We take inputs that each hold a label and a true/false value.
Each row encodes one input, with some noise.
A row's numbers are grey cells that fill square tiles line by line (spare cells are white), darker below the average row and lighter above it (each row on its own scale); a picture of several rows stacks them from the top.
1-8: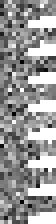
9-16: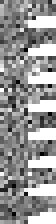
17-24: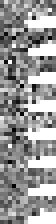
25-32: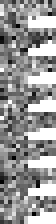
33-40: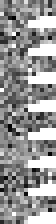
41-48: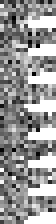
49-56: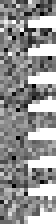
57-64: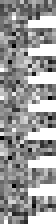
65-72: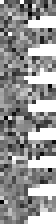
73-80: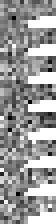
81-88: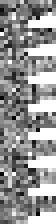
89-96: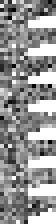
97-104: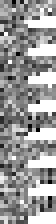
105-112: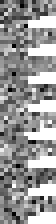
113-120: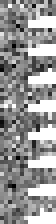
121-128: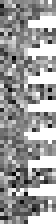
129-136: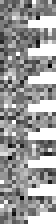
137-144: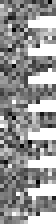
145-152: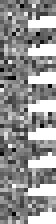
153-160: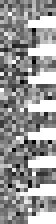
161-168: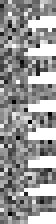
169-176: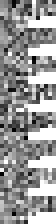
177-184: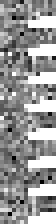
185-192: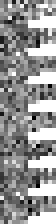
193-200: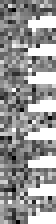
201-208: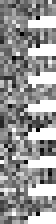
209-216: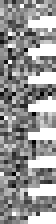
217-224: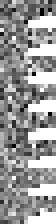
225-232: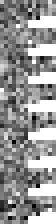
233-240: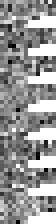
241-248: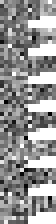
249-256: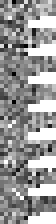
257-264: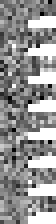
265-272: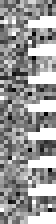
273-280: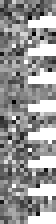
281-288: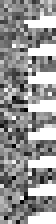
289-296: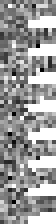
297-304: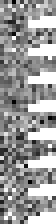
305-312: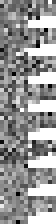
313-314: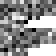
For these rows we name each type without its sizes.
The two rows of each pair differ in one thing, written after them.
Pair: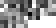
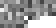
the true/false value
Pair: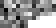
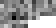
the label
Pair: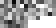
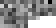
the true/false value
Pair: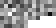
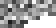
the label
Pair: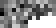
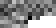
the label
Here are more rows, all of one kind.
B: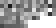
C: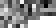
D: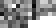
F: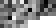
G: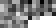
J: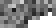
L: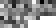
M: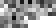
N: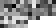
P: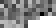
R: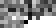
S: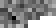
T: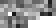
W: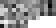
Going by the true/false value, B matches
D, M, T and W.
